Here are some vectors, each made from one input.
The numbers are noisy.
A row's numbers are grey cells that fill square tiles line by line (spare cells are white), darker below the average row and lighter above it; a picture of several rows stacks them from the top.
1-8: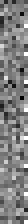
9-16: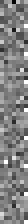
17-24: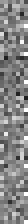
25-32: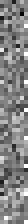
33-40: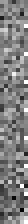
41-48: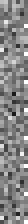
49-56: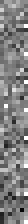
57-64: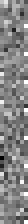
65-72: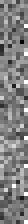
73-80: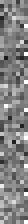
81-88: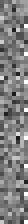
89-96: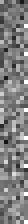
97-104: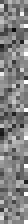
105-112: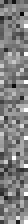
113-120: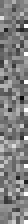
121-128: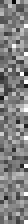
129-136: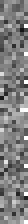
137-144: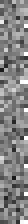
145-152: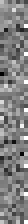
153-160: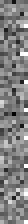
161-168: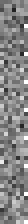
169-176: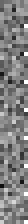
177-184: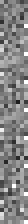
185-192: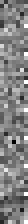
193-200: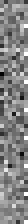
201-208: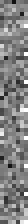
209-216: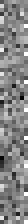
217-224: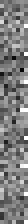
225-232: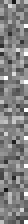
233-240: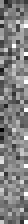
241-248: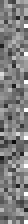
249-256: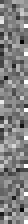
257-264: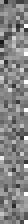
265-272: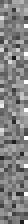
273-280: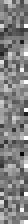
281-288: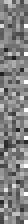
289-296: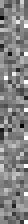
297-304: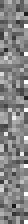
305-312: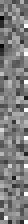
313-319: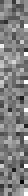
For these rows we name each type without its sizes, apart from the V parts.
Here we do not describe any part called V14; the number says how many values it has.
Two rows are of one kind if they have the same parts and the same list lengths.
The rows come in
2 kinds.
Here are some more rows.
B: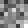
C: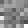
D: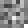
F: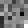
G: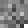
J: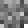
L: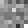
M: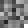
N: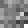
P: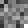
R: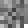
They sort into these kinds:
B, D, F, L, P
C, G, J, M, N, R

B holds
a node of a tree and a value of V14.
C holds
a point on a line and a node of a tree.
